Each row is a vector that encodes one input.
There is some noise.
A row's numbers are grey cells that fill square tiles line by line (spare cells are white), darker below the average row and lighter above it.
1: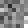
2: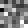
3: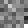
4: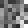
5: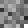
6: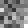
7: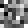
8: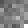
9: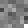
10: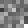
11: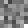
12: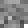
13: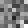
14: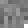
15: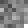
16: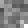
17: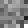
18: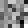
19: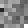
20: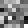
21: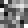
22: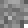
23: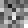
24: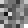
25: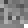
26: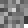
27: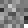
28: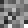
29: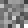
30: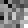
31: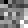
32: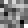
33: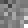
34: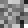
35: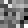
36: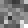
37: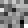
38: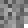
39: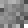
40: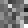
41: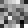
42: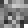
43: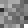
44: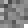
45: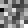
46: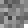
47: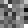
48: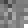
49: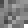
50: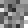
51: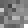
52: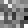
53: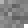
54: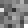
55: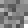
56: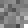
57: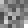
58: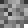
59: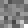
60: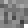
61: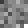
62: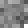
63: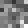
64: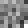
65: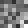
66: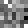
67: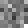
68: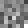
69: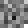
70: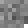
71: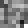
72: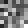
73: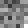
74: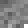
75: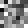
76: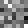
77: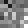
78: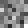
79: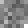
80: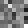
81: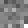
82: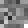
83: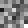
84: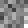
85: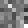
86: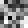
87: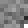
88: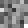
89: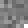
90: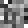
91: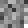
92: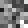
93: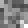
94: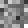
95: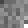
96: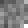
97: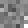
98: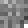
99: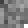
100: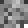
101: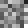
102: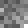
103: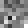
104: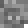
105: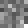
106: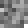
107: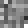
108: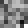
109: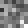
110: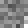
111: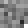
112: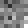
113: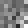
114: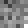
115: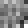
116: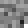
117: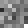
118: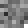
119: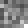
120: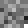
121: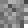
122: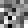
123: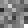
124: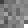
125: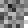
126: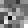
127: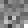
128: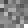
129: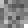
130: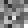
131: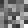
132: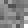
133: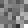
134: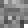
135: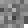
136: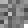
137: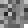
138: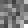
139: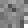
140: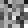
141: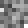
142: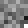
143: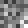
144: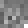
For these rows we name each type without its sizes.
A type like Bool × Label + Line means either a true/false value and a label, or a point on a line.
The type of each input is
List(Line).
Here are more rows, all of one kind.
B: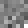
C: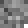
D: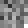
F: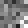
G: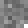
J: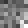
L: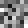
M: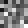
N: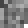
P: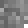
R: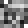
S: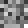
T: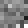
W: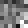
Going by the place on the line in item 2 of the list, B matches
J, M and N.
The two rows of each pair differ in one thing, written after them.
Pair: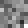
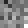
the place on the line in item 2 of the list
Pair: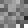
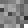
the place on the line in item 2 of the list
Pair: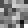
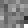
the place on the line in item 1 of the list
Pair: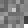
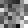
the place on the line in item 1 of the list
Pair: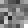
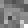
the place on the line in item 2 of the list
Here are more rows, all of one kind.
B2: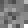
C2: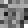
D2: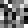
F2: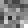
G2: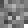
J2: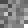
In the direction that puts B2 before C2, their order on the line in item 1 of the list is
G2, J2, B2, D2, C2, F2.
